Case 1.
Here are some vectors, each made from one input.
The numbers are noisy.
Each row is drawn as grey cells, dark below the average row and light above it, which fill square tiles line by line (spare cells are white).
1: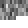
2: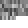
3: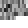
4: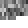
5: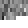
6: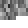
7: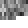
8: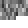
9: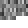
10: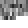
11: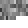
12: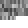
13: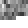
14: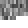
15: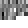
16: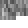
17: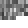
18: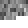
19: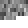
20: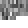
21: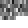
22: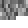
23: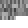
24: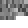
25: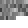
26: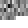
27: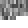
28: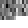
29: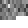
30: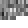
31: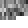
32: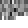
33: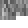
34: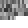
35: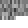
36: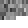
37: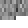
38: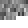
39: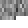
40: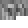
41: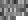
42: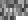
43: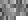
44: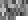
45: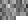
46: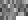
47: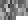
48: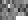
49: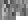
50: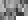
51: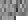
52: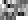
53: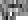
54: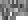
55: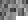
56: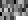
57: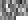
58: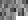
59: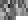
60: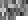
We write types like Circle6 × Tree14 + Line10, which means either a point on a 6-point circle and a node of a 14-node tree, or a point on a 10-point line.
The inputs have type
Tree8.
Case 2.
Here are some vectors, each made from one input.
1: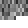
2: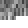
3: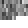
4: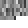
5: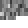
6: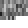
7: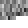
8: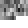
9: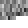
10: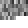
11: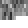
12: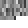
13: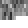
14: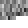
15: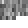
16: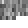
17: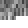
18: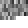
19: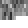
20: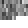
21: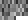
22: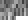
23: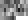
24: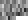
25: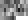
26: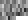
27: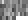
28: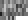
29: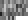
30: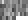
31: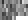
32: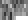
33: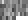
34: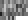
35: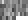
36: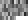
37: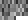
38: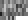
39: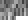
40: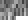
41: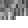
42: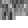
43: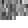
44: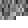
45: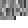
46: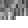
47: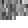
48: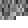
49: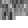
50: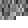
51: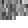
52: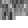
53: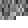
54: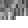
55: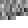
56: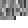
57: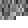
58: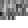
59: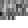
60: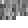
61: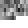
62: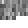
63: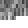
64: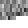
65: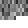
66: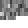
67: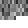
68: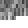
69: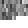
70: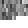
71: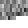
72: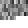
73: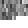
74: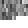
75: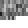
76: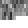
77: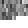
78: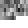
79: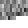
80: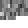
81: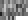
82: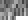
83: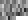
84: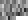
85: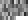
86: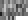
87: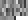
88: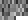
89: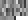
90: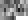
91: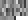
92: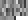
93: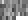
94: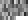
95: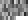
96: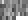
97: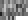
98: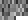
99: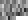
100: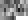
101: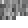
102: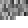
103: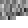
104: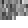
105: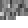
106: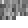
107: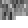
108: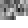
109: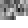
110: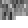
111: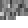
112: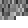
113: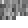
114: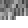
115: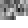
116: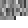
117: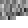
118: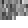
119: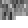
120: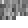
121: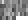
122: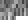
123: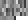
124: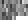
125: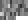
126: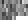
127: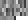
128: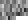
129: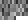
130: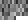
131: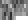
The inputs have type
Label11.
